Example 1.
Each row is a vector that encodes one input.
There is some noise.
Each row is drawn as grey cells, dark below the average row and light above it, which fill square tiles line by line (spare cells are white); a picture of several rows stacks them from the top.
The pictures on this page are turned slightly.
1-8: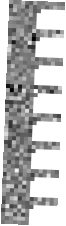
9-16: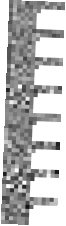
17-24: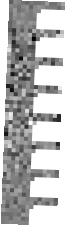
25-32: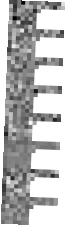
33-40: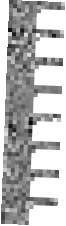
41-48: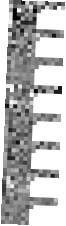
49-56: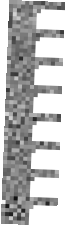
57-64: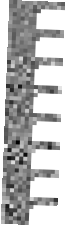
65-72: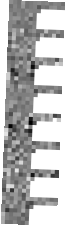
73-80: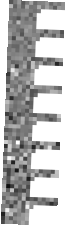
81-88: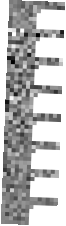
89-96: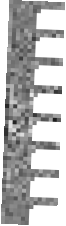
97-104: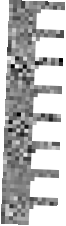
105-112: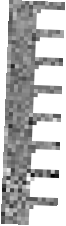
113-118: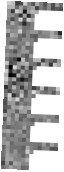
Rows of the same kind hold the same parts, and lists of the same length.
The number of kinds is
2.
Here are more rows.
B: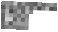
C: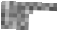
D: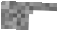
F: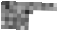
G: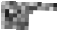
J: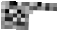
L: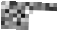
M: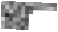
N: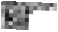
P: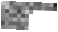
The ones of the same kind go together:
B, C, D, F, J, L, M, N
G, P

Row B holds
a node of a 9-node tree, a node of an 11-node tree and a true/false value.
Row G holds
a node of a 9-node tree.
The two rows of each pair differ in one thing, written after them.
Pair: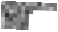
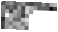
the true/false value
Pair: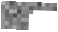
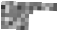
the true/false value
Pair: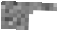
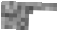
the node of one of the two trees
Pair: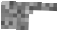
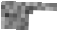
the true/false value
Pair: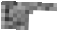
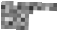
the node of one of the two trees
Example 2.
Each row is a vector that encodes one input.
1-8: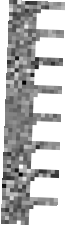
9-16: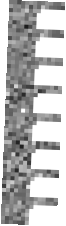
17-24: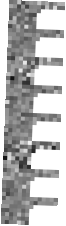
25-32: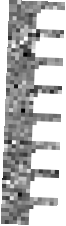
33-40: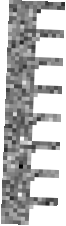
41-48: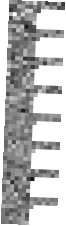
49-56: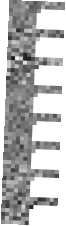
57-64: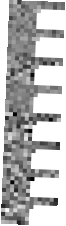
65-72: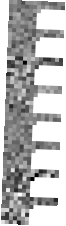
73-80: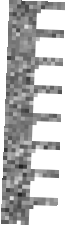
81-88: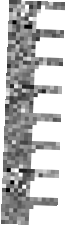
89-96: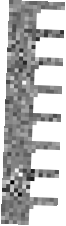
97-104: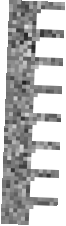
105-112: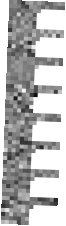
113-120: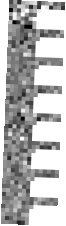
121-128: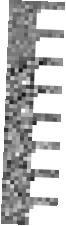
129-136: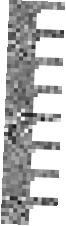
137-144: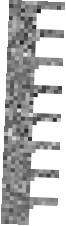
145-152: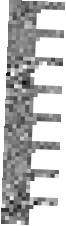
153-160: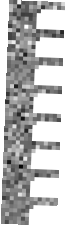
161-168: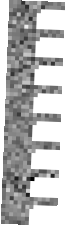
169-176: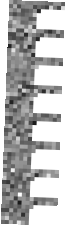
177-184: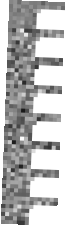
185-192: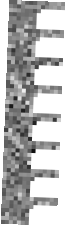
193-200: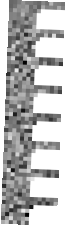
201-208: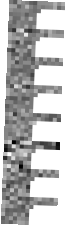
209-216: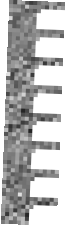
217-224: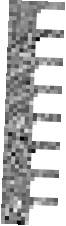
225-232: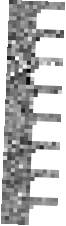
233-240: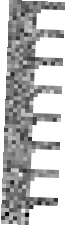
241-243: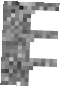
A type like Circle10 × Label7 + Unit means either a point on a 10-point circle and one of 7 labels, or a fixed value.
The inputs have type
(Bool × Bool × Bool × Bool + Unit) × Line7 + Line10.
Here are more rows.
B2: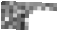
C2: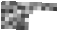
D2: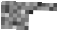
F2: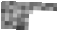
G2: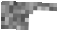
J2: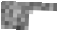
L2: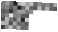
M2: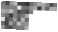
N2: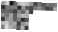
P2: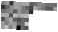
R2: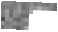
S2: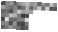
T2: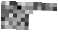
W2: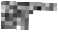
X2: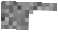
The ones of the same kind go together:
B2, C2, F2, G2, J2, L2, M2, R2, S2, T2, X2
D2, N2, P2
W2

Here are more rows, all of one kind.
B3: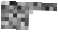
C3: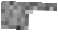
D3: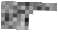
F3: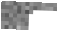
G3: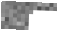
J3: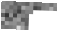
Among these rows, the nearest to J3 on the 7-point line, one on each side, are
C3 and F3.
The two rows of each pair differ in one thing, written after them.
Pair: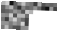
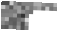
one of the four true/false values
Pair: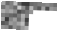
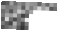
one of the four true/false values
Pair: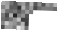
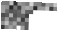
one of the four true/false values
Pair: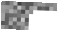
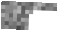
the place on the 7-point line
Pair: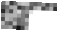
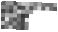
the place on the 7-point line
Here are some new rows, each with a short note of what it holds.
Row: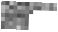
a point on a 7-point line and four true/false values
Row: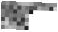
a point on a 10-point line
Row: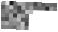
a point on a 7-point line
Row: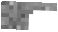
a point on a 7-point line and four true/false values
